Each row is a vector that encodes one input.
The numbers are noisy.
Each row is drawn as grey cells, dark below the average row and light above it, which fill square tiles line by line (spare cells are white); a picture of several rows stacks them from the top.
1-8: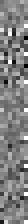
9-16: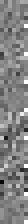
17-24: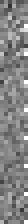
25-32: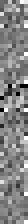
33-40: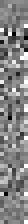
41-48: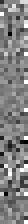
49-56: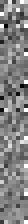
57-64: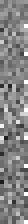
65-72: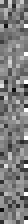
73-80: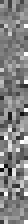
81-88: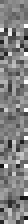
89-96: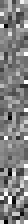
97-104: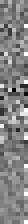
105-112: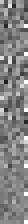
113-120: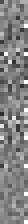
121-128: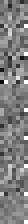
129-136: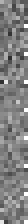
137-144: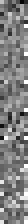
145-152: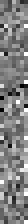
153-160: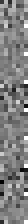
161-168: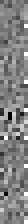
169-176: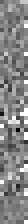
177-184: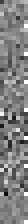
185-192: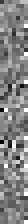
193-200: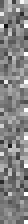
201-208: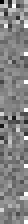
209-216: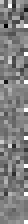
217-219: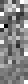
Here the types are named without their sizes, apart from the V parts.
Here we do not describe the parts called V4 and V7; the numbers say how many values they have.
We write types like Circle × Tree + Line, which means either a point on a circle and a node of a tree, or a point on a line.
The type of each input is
(Bool × Bool × Bool + Unit) × (Label × Label + V7) × V4.
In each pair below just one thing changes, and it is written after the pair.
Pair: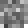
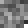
the value of V4
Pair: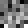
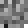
the value of V7
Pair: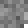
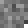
the value of V7
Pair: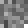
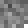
one of the three true/false values
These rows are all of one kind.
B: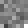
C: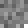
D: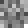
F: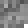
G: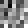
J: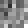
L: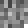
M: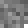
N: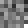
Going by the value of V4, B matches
C, F and J.
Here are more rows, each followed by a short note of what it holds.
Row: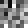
a value of V4 and a value of V7
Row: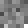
two labels, three true/false values and a value of V4
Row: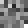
two labels, three true/false values and a value of V4
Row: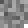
two labels, three true/false values and a value of V4
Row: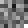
a value of V4 and a value of V7
